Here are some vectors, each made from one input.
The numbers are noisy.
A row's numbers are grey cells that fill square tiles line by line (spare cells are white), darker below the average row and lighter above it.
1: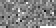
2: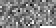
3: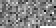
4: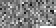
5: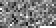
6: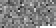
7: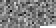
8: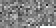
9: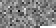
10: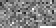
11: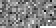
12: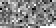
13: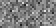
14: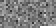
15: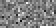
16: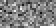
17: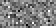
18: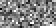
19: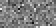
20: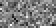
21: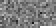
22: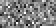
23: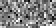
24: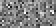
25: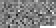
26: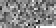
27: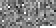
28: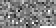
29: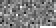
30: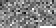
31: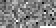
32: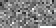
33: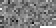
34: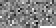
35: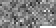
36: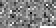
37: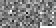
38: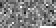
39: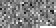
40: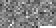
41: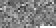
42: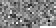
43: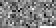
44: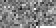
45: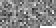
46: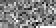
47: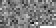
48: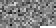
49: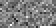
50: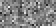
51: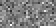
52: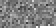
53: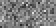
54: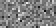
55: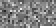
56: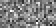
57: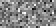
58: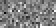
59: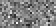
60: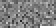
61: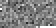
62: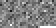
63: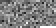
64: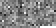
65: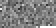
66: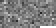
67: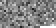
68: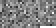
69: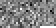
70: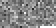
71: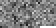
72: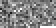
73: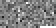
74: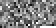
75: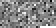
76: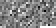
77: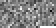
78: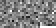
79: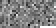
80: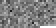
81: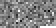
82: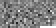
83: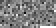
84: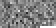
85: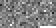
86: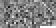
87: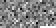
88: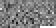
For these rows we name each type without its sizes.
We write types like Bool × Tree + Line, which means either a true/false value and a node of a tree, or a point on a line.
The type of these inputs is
(Bool × Bool × Bool + Line) × Line.
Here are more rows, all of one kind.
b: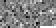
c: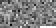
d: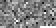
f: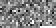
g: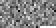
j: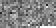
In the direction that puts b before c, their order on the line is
d, b, j, c, g, f.
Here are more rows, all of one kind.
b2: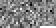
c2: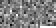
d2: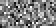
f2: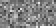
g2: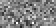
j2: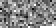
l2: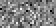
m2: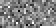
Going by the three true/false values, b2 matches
f2 and l2.
